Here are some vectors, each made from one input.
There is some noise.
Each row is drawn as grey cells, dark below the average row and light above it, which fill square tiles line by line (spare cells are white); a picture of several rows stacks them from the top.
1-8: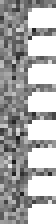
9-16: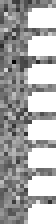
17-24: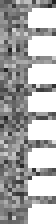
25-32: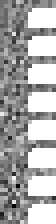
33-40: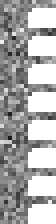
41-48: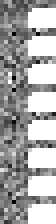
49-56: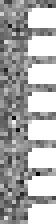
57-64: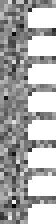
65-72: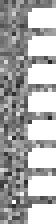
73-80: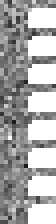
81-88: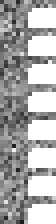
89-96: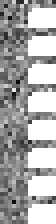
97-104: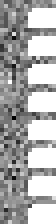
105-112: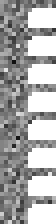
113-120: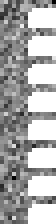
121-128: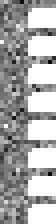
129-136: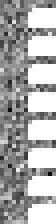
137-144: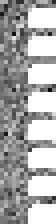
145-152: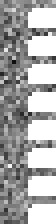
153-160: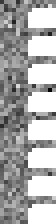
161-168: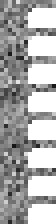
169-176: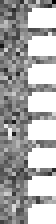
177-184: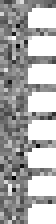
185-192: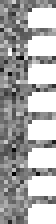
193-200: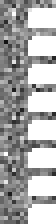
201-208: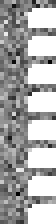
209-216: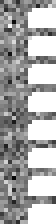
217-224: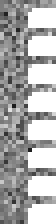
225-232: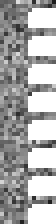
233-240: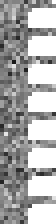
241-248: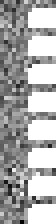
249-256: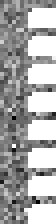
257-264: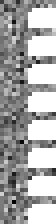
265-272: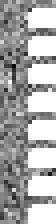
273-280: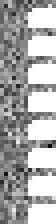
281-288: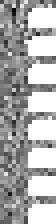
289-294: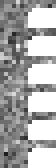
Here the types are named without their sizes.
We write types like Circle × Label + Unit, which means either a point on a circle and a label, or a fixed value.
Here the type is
Circle × (Circle + Label).
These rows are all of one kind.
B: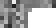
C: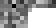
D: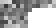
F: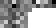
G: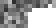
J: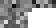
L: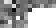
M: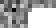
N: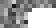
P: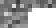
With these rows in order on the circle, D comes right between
B and N.
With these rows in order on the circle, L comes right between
C and N.
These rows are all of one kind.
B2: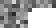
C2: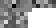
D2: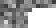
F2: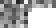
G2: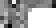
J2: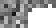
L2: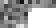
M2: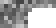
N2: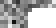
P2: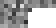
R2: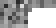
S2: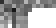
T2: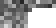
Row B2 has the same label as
C2 and G2.
